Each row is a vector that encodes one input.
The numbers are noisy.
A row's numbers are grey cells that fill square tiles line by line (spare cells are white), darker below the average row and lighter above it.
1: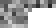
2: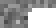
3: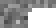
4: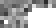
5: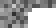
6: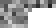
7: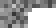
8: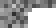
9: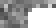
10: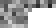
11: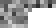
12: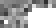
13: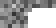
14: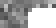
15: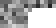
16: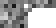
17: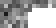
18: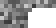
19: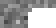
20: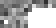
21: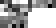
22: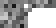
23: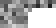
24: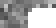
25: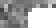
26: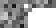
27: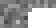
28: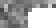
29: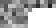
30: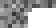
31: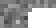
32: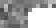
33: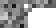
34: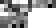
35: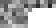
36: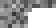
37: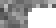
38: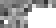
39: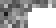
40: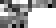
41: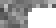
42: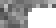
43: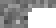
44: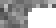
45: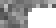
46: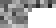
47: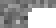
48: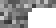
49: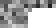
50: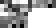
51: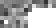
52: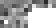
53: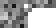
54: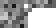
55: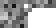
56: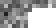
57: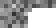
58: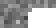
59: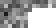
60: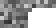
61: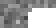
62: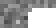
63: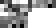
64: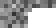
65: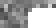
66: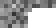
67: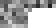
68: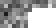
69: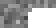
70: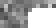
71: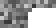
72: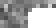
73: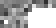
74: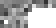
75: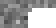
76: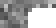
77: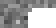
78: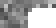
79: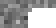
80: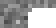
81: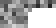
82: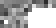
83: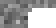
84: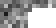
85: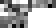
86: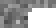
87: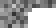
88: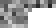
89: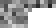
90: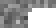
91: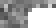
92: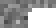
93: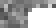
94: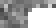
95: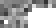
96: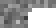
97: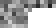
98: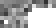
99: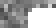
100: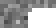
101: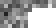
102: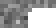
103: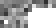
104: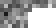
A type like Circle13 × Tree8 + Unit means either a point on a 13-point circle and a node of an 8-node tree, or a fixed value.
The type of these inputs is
Tree8 + Unit.
